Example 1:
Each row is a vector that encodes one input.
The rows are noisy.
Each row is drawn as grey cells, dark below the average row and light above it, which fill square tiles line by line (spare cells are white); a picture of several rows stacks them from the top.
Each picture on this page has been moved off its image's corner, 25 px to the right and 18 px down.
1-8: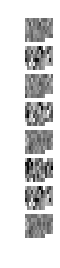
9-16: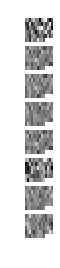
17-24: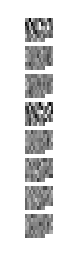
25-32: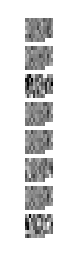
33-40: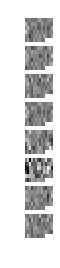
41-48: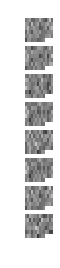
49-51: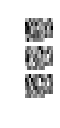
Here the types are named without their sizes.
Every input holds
either a fixed value, or a node of a tree, or three true/false values.
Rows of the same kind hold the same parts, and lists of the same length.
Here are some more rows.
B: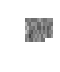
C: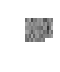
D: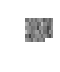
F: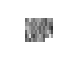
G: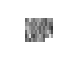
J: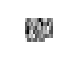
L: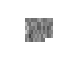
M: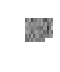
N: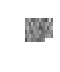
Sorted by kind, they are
B, C, D, L, M, N
F, G
J

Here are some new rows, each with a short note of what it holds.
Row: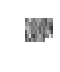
a fixed value
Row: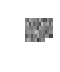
three true/false values
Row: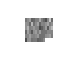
three true/false values
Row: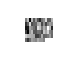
a node of a tree
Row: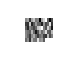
a node of a tree
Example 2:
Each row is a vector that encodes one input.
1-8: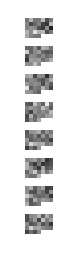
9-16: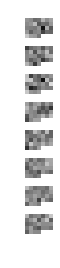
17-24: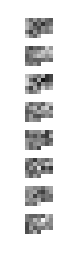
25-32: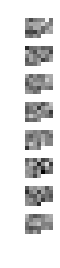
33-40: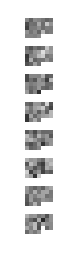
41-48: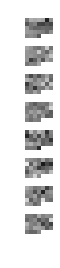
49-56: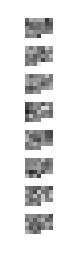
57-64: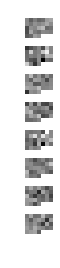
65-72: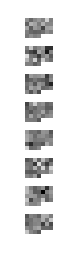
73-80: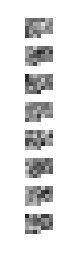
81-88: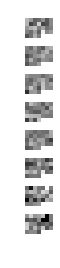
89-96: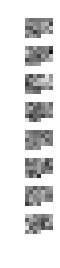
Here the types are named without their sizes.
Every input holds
a label and three true/false values.
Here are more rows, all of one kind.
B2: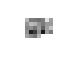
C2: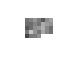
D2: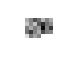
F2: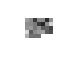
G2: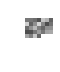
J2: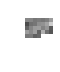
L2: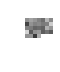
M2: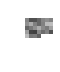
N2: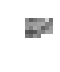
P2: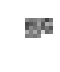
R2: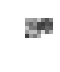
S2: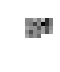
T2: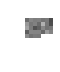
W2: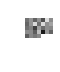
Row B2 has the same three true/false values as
D2, G2 and N2.
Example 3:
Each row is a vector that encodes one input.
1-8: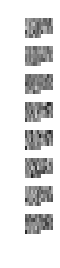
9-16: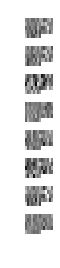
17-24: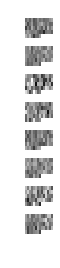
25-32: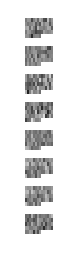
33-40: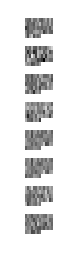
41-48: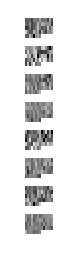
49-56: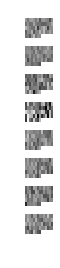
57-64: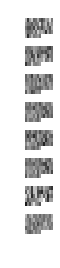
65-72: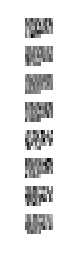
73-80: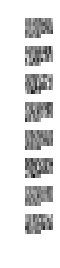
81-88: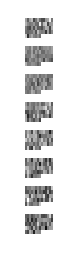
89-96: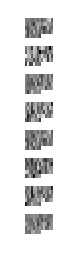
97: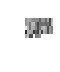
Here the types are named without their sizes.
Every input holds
a list of points on a line.
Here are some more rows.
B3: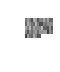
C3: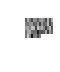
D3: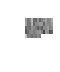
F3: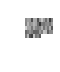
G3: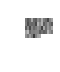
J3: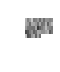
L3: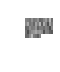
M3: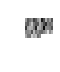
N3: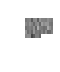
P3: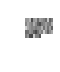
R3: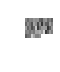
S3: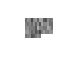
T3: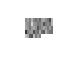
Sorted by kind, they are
B3, C3, F3, N3, P3, S3
D3, G3, J3, L3, R3, T3
M3

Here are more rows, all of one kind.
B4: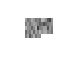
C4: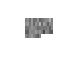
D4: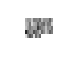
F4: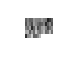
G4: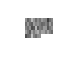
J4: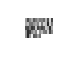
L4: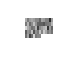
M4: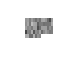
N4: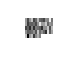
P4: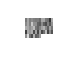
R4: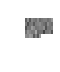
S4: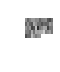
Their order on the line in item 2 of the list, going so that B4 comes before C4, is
G4, L4, B4, S4, N4, D4, R4, M4, F4, P4, C4, J4.
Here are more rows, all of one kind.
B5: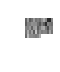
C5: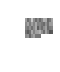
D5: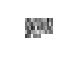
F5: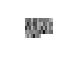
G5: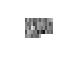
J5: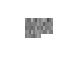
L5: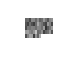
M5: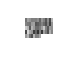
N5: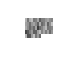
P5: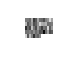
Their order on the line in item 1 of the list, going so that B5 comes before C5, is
M5, N5, D5, J5, B5, C5, F5, P5, L5, G5.
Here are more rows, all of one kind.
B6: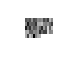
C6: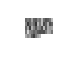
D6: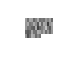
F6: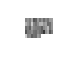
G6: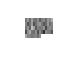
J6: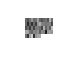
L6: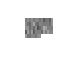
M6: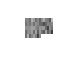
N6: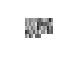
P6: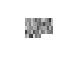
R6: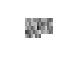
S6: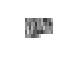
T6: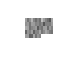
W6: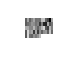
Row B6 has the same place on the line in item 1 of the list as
C6, R6 and T6.
